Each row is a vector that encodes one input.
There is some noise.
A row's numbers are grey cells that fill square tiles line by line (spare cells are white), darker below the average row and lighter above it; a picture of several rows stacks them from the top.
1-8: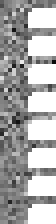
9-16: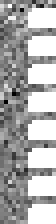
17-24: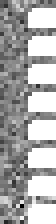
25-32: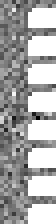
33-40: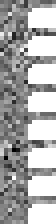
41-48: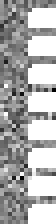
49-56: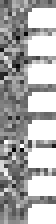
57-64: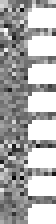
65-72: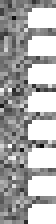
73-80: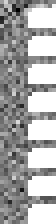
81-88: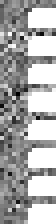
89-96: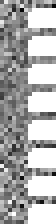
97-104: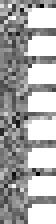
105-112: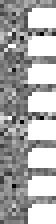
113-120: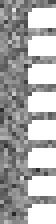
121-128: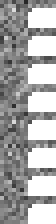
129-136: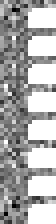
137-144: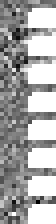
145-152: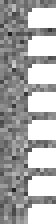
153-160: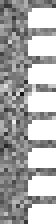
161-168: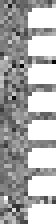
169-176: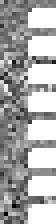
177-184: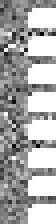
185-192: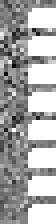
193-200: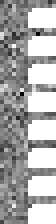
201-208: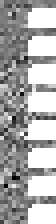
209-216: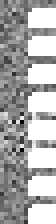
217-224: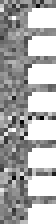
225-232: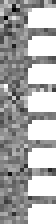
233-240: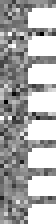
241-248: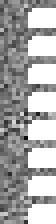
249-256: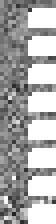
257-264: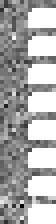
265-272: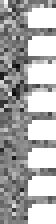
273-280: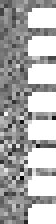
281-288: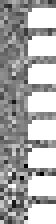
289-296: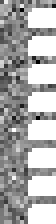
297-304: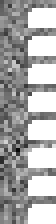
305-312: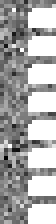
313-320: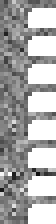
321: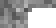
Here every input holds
either a point on an 8-point circle, or four true/false values.
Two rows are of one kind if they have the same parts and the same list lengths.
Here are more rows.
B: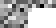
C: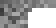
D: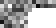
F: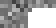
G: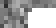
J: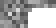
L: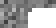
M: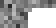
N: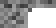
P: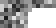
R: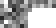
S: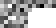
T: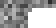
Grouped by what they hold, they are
B, D, P, R, S
C, F, G, J, L, M, N, T

